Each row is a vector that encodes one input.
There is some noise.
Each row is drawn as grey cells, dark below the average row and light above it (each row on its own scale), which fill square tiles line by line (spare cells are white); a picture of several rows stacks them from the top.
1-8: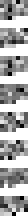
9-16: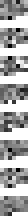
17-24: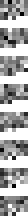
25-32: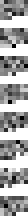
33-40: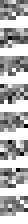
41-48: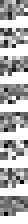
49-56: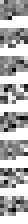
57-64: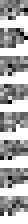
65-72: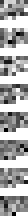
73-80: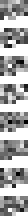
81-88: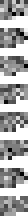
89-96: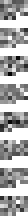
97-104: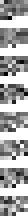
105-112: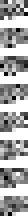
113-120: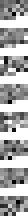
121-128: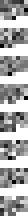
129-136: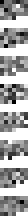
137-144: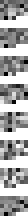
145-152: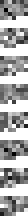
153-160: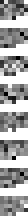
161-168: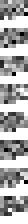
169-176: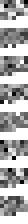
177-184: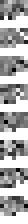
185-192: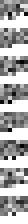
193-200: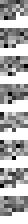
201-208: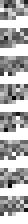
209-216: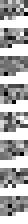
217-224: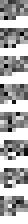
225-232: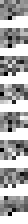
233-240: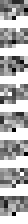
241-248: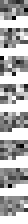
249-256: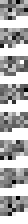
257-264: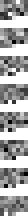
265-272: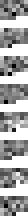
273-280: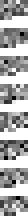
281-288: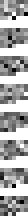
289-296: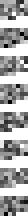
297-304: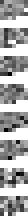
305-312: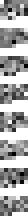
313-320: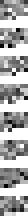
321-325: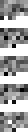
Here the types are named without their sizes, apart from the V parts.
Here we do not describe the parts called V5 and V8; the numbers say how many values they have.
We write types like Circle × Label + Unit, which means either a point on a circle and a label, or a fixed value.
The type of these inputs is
Bool × (Circle + V5) × V8.
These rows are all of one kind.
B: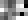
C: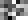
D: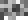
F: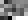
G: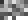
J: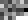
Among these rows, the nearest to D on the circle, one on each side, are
F and J.
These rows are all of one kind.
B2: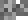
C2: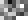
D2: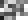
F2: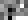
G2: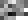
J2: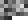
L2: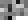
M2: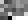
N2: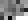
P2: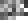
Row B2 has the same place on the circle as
J2 and M2.
